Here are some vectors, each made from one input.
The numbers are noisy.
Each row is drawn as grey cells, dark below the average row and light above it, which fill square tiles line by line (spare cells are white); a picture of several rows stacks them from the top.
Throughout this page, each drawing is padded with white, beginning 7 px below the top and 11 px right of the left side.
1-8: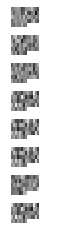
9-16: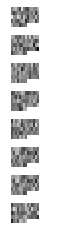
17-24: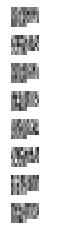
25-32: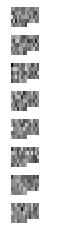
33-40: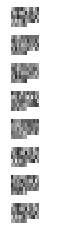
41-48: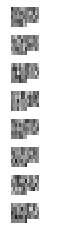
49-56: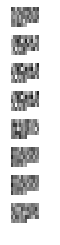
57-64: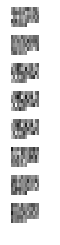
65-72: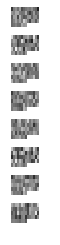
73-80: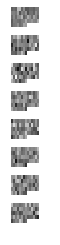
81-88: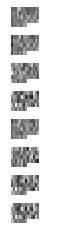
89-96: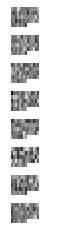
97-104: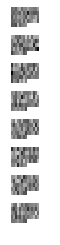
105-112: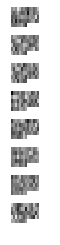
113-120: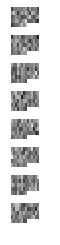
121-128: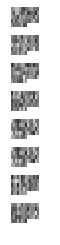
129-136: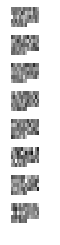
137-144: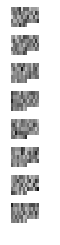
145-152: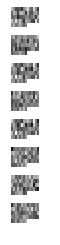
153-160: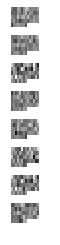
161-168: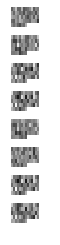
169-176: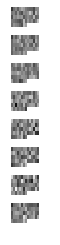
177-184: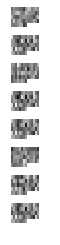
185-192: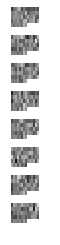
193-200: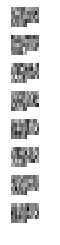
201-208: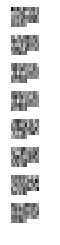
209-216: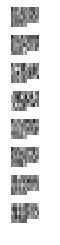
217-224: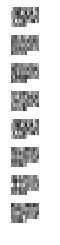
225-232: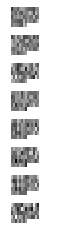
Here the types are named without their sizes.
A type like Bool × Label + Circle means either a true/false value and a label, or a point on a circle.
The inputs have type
Bool × Bool × Bool × List(Line).
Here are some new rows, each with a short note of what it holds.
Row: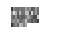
three true/false values, together with a list of one item
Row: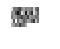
three true/false values, together with the empty list
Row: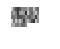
three true/false values, together with the empty list
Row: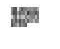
three true/false values, together with a list of two items
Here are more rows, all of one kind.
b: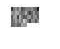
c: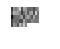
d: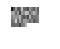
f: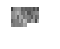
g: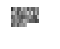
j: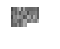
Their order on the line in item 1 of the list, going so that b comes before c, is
g, d, b, f, j, c.
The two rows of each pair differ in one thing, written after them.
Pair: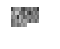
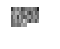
one of the three true/false values
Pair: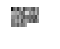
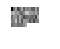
one of the three true/false values
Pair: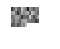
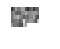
the place on the line in item 1 of the list
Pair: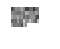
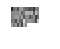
one of the three true/false values
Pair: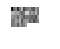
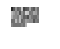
one of the three true/false values
